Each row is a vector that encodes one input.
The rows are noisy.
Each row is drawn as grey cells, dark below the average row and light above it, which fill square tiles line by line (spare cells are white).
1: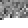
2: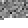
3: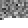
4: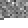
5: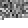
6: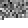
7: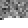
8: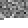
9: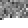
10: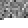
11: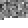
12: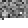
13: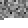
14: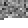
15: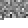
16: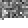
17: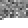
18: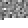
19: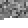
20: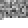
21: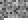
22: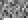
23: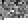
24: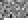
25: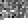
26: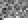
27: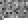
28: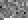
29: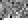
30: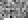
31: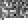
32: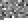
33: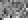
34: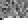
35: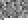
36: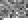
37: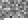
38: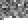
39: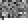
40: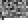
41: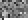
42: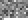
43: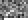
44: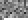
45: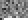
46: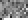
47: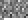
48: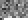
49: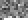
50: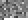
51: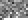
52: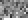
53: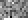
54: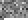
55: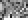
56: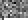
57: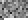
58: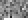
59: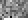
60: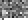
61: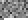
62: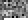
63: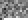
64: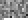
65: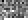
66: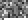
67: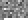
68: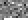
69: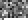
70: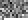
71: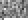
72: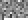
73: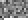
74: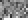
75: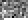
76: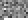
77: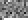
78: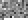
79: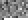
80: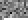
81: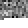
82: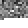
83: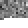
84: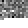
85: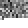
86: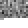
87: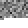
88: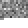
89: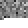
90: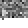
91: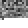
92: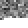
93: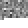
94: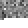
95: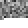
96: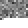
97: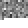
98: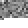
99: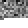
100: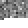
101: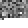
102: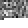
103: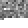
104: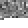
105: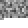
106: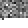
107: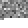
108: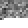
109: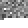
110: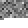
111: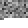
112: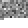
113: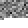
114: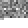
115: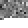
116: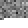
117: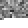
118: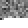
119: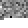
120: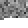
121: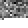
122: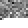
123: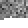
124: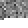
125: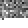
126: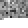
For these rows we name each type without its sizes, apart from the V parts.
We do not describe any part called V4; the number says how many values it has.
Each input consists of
either two values of V4, or a list of points on a line.
